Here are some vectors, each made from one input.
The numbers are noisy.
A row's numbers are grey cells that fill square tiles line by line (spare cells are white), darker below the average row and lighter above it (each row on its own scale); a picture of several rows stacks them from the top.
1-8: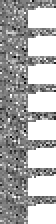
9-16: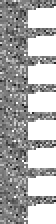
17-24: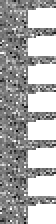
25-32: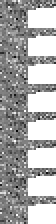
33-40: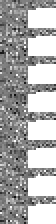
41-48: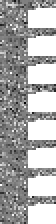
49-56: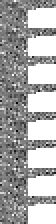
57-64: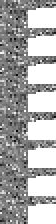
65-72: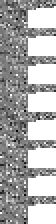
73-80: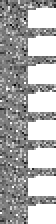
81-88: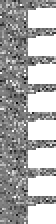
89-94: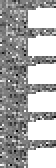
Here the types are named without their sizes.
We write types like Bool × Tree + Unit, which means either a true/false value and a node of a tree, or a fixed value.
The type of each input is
Bool × (Line × Line + Unit).
